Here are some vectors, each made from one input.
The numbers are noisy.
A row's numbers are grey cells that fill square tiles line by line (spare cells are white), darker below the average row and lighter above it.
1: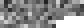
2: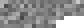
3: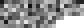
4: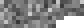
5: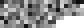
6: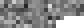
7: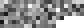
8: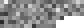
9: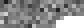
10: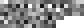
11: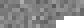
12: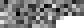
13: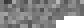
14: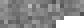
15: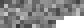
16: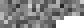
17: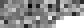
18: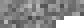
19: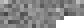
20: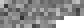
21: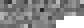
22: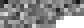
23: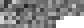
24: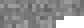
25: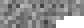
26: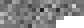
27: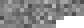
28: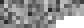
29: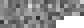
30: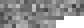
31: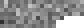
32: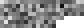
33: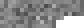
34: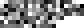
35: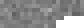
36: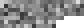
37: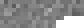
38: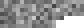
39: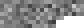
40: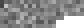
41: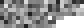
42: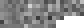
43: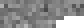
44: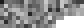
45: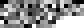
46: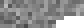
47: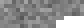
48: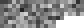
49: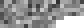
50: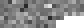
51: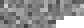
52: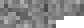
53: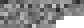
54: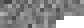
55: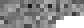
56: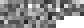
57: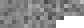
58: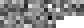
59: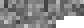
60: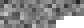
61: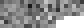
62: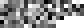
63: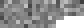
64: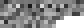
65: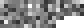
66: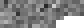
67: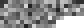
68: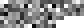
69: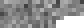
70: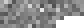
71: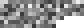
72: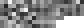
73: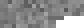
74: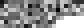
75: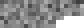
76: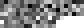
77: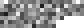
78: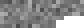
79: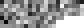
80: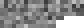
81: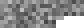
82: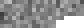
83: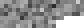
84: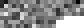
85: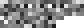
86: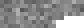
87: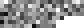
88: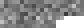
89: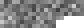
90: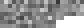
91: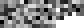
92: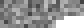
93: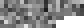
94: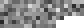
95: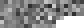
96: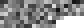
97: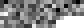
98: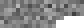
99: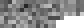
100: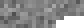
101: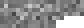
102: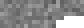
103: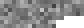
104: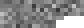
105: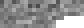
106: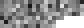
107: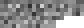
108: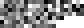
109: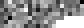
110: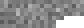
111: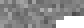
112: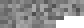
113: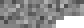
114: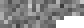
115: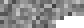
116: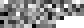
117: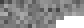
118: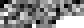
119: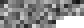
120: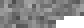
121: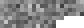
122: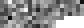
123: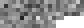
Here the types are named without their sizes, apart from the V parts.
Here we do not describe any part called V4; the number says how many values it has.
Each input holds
a list of items, each a true/false value and a value of V4.
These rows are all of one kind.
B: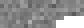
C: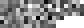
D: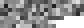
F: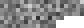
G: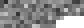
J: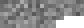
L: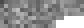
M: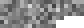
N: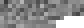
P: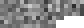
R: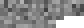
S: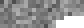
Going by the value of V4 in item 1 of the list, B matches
C, D, F and N.
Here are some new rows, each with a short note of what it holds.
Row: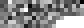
the empty list
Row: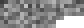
a list of two items
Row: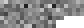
a list of one item
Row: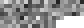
a list of one item
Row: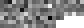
a list of one item
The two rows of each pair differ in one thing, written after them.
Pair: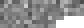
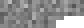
the true/false value in item 1 of the list
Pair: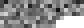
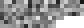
the true/false value in item 1 of the list
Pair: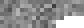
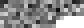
the value of V4 in item 1 of the list
